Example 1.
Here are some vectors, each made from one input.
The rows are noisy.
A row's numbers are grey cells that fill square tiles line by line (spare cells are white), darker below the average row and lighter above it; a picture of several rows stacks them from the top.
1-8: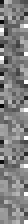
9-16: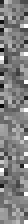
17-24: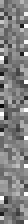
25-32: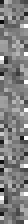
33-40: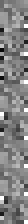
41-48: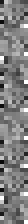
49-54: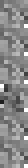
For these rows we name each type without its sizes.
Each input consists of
a point on a line.
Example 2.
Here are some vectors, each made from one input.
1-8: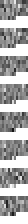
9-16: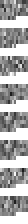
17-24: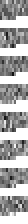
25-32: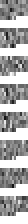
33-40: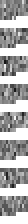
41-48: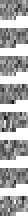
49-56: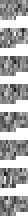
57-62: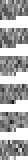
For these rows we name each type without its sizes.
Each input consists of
a node of a tree.
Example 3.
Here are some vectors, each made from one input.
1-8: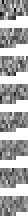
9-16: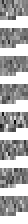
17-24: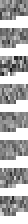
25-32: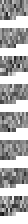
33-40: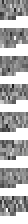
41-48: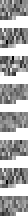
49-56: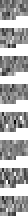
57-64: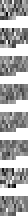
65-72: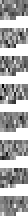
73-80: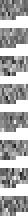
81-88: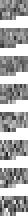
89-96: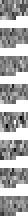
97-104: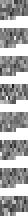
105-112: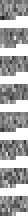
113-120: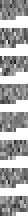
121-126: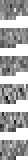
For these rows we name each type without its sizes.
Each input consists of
three true/false values.
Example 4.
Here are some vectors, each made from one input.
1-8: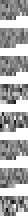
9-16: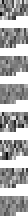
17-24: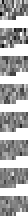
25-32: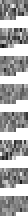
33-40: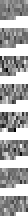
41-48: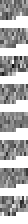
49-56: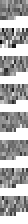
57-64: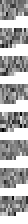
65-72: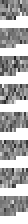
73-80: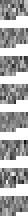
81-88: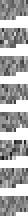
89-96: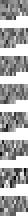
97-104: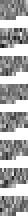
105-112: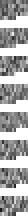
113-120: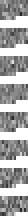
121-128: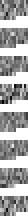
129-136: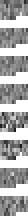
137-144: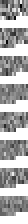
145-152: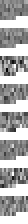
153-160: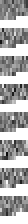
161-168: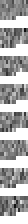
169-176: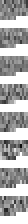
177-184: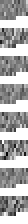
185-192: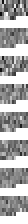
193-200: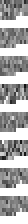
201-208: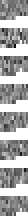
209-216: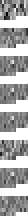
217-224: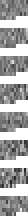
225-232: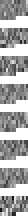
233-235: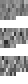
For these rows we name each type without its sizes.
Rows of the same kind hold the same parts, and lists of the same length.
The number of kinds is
2.
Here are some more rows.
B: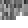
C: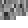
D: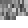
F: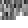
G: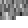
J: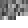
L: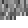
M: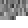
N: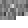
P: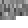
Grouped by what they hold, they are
B, C, D, F, G, L, M, N, P
J

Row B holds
three true/false values.
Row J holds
a fixed value.
